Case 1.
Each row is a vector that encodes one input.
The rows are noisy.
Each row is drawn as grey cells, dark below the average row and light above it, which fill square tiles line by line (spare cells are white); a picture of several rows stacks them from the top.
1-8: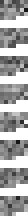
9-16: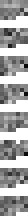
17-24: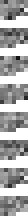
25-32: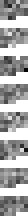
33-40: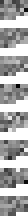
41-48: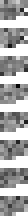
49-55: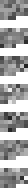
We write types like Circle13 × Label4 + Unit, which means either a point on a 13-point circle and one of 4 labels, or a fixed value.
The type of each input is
Bool × Bool × Bool × Bool.
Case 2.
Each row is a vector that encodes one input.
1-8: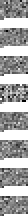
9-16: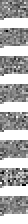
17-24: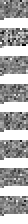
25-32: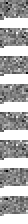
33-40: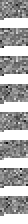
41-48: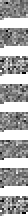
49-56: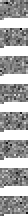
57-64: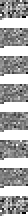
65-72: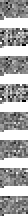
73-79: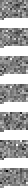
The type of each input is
Circle9 + Unit.
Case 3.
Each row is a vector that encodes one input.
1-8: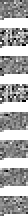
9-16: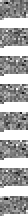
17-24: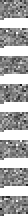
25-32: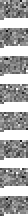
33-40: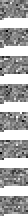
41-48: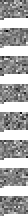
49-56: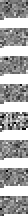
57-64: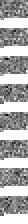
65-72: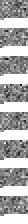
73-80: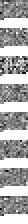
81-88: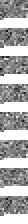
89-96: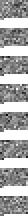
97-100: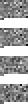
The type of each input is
Circle9 + Unit.
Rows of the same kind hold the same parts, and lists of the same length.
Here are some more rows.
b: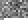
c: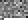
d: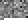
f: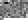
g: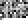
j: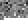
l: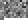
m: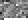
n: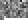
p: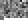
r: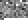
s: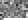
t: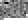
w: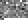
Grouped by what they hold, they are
b, c, d, f, j, l, m, n, p, r, s, t, w
g

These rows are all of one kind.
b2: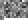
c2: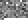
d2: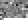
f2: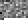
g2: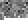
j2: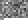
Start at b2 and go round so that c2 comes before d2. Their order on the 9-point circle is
b2, f2, c2, j2, d2, g2.
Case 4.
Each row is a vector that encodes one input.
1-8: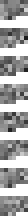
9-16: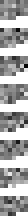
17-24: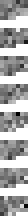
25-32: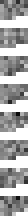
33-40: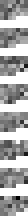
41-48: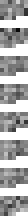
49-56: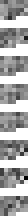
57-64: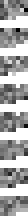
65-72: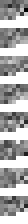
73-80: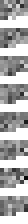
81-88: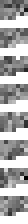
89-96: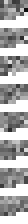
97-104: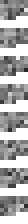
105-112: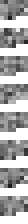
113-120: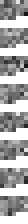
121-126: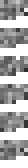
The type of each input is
Bool × Bool × Bool × Bool.
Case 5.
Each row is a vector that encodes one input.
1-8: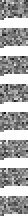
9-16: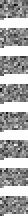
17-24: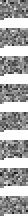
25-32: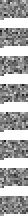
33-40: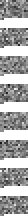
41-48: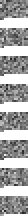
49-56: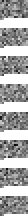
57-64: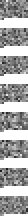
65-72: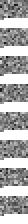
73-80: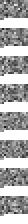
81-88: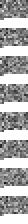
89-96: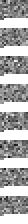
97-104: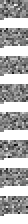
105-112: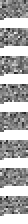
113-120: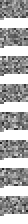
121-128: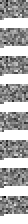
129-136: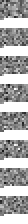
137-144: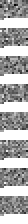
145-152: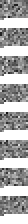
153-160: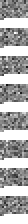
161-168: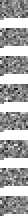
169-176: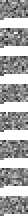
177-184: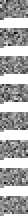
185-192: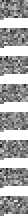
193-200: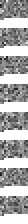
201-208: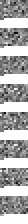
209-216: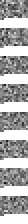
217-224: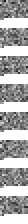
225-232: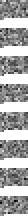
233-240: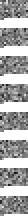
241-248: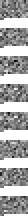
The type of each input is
Bool × Bool × Bool × Bool.
